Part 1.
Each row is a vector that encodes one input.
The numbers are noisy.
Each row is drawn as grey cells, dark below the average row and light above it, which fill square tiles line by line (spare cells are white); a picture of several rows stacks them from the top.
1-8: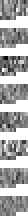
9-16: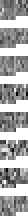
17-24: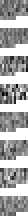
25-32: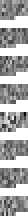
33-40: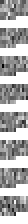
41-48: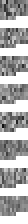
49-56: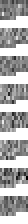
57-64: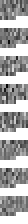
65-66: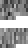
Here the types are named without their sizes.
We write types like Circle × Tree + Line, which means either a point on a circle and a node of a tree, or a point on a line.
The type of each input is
Bool × Bool × Bool + Unit.
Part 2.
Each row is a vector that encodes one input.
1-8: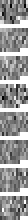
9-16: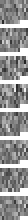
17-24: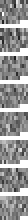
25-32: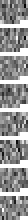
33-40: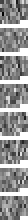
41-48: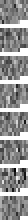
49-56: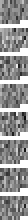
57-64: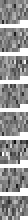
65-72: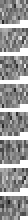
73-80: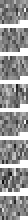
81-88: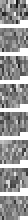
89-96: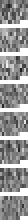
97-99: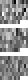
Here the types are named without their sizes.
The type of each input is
Line.
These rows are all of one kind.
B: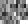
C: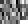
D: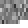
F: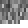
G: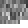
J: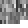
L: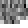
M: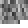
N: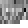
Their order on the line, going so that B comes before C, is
L, B, D, M, N, J, G, F, C.
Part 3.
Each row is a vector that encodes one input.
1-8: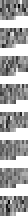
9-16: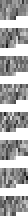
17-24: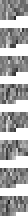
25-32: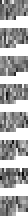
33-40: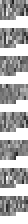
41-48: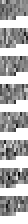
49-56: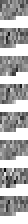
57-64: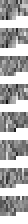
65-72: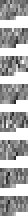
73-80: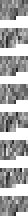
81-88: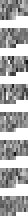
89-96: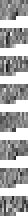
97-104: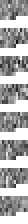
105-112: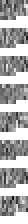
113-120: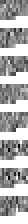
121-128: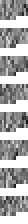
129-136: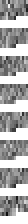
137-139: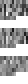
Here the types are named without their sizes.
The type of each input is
Tree + Unit.
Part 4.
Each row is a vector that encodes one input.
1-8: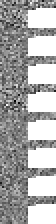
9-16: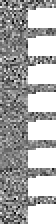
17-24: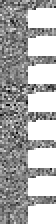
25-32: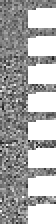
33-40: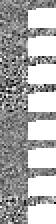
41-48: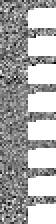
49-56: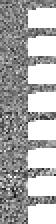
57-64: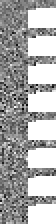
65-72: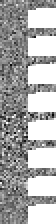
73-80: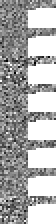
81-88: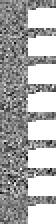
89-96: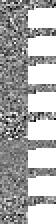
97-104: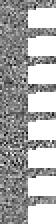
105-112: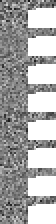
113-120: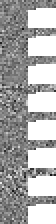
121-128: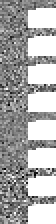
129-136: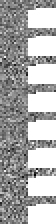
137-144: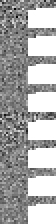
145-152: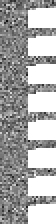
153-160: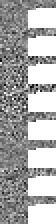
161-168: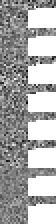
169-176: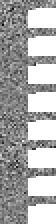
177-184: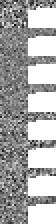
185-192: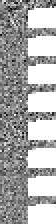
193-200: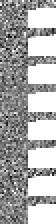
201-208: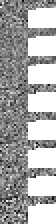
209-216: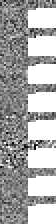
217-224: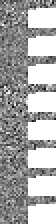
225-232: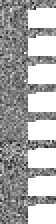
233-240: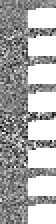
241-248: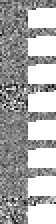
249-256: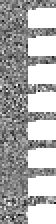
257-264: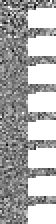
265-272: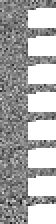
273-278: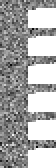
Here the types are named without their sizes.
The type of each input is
Line.
